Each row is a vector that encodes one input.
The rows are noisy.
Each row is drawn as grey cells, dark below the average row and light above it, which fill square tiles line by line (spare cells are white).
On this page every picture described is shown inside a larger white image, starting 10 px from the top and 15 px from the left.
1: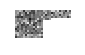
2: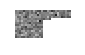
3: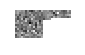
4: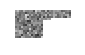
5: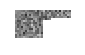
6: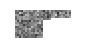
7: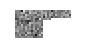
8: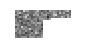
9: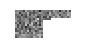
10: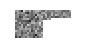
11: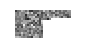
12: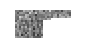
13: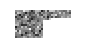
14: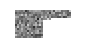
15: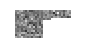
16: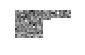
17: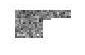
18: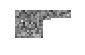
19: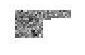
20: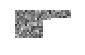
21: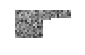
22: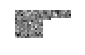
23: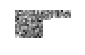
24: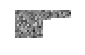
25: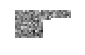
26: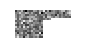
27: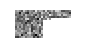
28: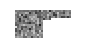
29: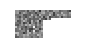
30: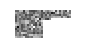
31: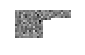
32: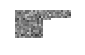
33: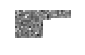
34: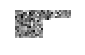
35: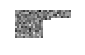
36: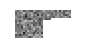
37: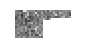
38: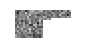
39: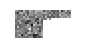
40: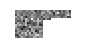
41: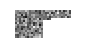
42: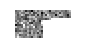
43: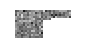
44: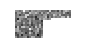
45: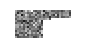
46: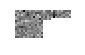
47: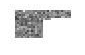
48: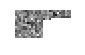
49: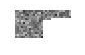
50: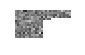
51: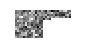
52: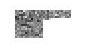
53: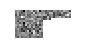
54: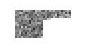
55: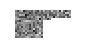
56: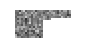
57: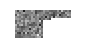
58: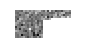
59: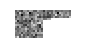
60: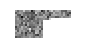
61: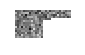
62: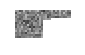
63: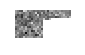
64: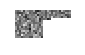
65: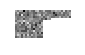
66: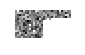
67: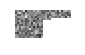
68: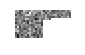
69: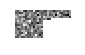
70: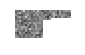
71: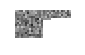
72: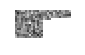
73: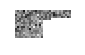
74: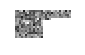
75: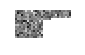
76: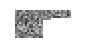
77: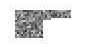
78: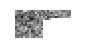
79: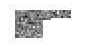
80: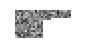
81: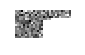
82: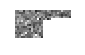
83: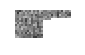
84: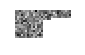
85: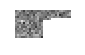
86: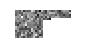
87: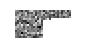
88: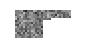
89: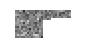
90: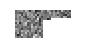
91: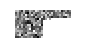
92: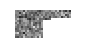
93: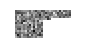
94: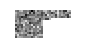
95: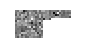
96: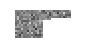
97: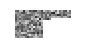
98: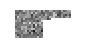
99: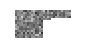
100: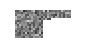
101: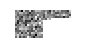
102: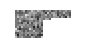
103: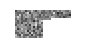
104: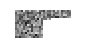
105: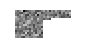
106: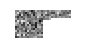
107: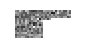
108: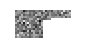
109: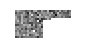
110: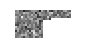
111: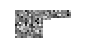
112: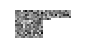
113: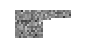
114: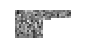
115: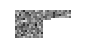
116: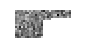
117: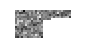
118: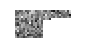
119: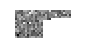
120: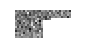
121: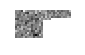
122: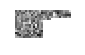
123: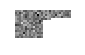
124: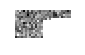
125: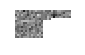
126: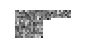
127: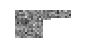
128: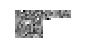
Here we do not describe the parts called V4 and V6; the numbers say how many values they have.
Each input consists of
either a point on a 5-point line and a value of V4, or a true/false value and a value of V6.
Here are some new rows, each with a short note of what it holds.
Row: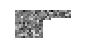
a point on a 5-point line and a value of V4
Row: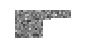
a true/false value and a value of V6
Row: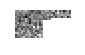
a point on a 5-point line and a value of V4
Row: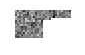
a point on a 5-point line and a value of V4
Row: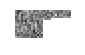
a true/false value and a value of V6
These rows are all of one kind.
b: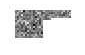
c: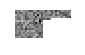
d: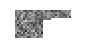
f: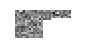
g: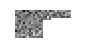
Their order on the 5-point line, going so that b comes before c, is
f, b, g, d, c.
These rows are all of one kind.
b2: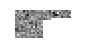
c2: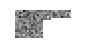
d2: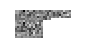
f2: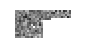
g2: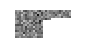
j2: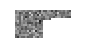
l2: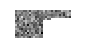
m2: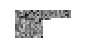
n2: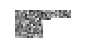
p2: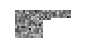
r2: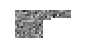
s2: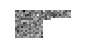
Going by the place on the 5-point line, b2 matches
d2 and s2.
